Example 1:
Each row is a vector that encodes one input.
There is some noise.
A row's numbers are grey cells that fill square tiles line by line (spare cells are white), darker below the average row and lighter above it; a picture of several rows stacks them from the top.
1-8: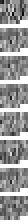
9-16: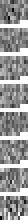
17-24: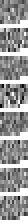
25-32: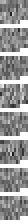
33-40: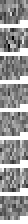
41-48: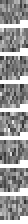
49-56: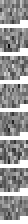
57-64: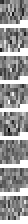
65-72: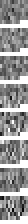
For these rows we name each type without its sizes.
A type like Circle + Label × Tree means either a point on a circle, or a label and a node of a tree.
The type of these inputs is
Bool × Bool × Bool.
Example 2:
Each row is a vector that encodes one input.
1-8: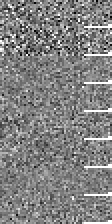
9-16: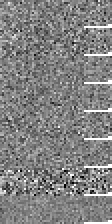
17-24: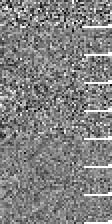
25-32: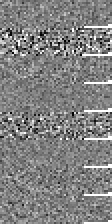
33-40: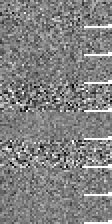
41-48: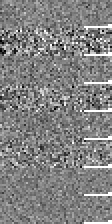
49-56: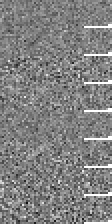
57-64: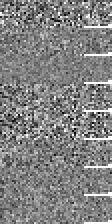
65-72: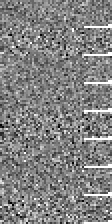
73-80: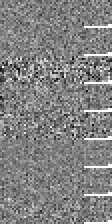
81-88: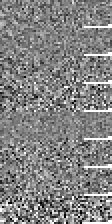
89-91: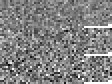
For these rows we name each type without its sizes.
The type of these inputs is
Circle.
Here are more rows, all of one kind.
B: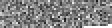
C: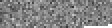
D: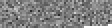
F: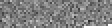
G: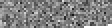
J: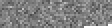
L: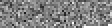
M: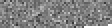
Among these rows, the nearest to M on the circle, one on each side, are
D and G.
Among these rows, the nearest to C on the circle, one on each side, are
B and F.
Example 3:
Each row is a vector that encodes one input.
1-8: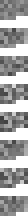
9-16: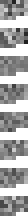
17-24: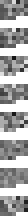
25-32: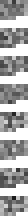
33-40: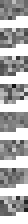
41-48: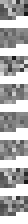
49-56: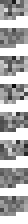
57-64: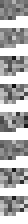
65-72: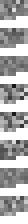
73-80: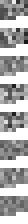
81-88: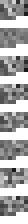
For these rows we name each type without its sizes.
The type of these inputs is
Line.
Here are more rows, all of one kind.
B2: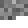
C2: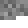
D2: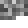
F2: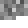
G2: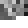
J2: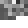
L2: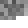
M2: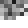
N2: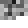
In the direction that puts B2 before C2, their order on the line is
G2, J2, D2, B2, C2, L2, F2, N2, M2.
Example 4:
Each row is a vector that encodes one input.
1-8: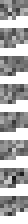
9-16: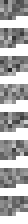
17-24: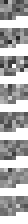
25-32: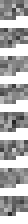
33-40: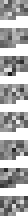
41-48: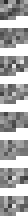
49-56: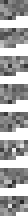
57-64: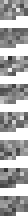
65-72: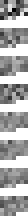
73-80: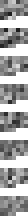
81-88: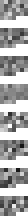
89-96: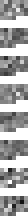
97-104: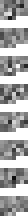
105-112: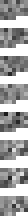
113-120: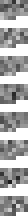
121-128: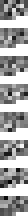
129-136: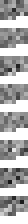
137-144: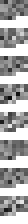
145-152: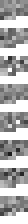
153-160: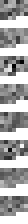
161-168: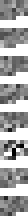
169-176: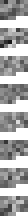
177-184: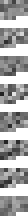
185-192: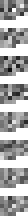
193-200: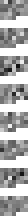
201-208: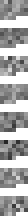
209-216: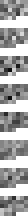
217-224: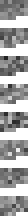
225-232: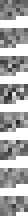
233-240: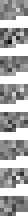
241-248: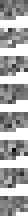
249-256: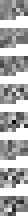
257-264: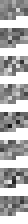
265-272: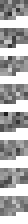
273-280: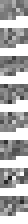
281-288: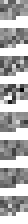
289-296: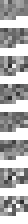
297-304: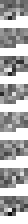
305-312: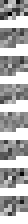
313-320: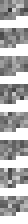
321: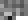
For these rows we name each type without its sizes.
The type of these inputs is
Circle.
